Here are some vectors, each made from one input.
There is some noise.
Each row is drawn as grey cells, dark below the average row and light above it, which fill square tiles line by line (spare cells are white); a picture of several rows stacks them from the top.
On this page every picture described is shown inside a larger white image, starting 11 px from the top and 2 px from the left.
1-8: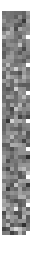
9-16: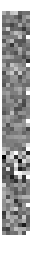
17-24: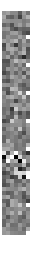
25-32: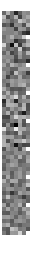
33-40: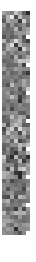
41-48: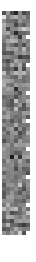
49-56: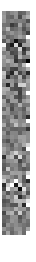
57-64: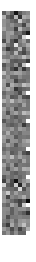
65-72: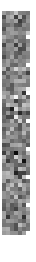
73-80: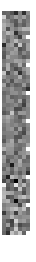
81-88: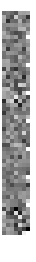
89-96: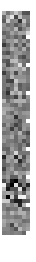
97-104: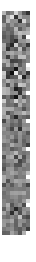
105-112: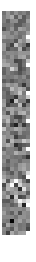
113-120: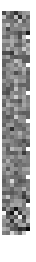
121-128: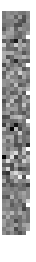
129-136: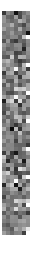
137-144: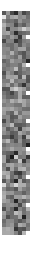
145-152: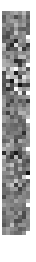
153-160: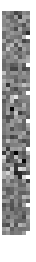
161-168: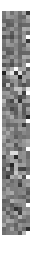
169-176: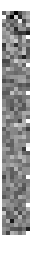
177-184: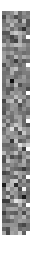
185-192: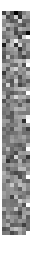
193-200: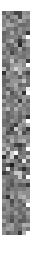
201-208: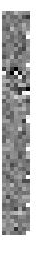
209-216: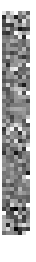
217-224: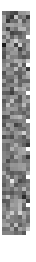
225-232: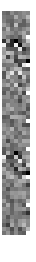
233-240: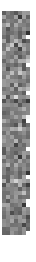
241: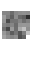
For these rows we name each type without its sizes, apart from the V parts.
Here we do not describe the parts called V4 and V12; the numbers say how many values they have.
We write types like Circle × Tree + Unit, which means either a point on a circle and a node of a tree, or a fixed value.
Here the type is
Bool × Bool × Bool × Bool × V4 + (Tree + Unit) × V12.
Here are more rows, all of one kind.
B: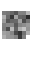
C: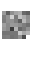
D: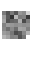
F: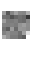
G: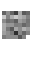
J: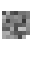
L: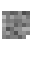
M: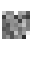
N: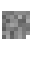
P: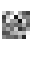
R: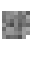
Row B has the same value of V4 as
D, F and M.
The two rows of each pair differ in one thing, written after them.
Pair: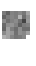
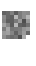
the value of V4
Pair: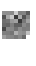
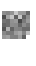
one of the four true/false values
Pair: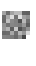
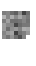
one of the four true/false values
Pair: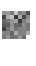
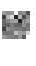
one of the four true/false values
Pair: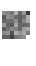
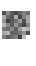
one of the four true/false values
